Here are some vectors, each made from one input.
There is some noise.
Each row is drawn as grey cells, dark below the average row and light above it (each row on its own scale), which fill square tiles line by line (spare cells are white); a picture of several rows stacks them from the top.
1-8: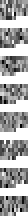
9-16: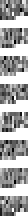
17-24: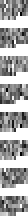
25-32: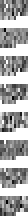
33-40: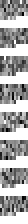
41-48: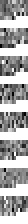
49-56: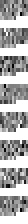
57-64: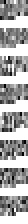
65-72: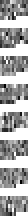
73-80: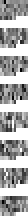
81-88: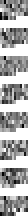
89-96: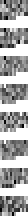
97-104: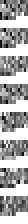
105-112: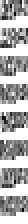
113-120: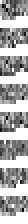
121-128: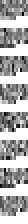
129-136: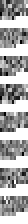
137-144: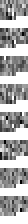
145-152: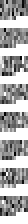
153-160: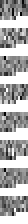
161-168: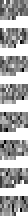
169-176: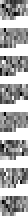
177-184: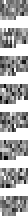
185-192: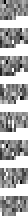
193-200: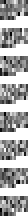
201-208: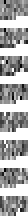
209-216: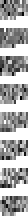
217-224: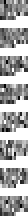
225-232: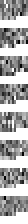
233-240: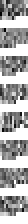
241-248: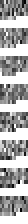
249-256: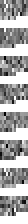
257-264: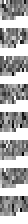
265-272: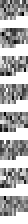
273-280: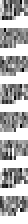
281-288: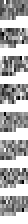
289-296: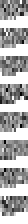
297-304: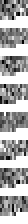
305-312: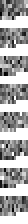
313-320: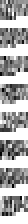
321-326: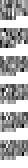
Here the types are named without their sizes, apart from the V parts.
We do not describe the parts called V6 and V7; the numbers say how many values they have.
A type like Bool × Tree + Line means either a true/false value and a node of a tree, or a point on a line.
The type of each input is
(Bool × V6 + Line) × V7.
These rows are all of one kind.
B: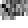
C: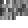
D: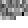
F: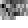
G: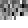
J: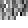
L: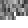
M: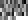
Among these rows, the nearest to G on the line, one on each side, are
C and L.
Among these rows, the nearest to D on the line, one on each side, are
B and M.
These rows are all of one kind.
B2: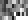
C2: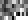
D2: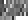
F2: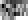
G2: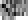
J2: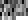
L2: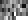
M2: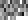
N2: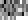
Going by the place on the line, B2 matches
C2, G2 and N2.
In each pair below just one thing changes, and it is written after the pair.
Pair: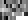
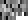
the true/false value
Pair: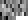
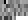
the value of V7
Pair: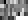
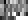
the true/false value
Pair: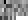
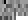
the true/false value
